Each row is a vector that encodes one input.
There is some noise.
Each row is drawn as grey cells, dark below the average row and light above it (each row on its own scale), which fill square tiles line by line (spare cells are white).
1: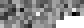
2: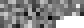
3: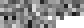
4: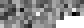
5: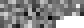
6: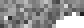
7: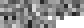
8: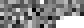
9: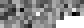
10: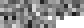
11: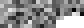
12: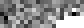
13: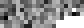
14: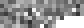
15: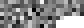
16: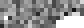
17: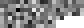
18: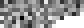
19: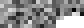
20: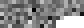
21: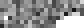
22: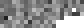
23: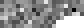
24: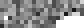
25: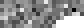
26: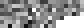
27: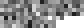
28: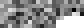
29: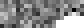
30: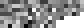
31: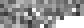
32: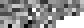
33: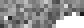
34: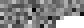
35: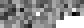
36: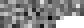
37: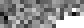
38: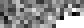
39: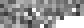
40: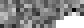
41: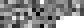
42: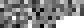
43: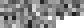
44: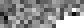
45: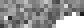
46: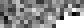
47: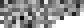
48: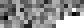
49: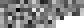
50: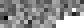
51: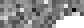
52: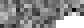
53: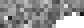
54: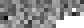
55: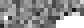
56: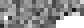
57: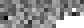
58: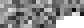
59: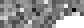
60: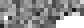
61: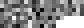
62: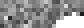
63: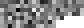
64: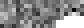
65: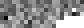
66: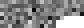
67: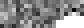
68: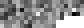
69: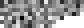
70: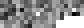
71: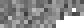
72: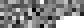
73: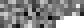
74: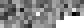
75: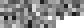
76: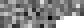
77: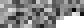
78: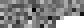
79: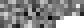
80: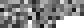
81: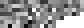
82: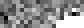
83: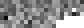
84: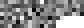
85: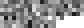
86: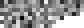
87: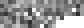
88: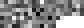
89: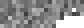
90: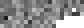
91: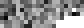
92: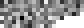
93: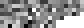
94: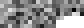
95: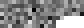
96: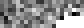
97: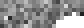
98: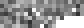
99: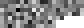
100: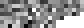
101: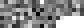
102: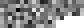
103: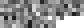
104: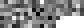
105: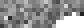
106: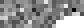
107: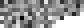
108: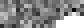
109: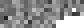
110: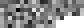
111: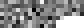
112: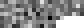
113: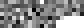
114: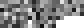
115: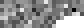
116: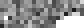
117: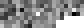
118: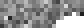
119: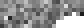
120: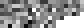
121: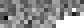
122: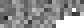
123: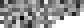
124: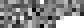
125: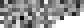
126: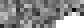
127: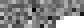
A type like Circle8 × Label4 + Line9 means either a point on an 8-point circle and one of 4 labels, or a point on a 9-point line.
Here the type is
Bool × (Label5 + Tree7).
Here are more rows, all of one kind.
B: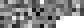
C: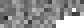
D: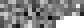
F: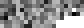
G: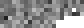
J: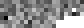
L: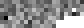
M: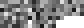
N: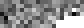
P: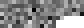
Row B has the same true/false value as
D, M and P.
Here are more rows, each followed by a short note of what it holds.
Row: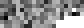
a node of a 7-node tree and a true/false value
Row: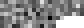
a node of a 7-node tree and a true/false value
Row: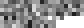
one of 5 labels and a true/false value
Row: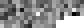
a node of a 7-node tree and a true/false value
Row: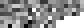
one of 5 labels and a true/false value
